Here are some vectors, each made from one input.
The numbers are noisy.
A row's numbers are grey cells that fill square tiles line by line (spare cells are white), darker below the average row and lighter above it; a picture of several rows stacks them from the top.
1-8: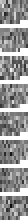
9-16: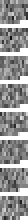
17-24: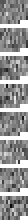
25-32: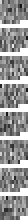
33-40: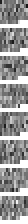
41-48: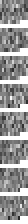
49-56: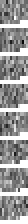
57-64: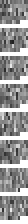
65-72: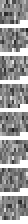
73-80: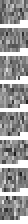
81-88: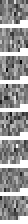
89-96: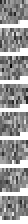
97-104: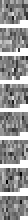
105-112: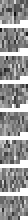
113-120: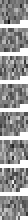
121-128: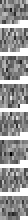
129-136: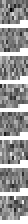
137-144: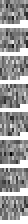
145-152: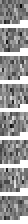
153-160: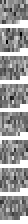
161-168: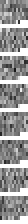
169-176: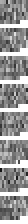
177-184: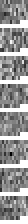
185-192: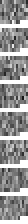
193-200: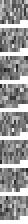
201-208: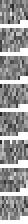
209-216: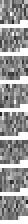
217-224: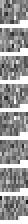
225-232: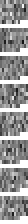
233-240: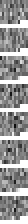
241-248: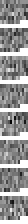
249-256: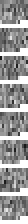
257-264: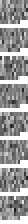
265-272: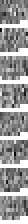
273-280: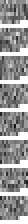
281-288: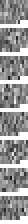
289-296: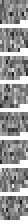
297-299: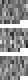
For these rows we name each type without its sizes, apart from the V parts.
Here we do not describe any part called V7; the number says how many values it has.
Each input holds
a point on a line, together with either a point on a line, or a value of V7.
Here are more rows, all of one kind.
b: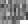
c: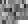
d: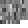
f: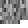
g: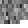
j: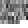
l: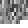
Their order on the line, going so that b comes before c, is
l, j, g, d, f, b, c.
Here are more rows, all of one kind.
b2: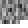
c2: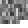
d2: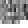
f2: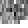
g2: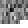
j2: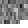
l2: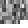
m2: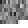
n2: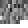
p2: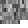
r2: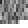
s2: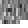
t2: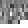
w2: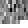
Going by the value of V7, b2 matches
c2, j2 and s2.
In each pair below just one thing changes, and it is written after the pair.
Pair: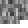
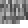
the value of V7
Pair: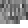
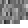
the value of V7
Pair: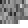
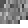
the value of V7
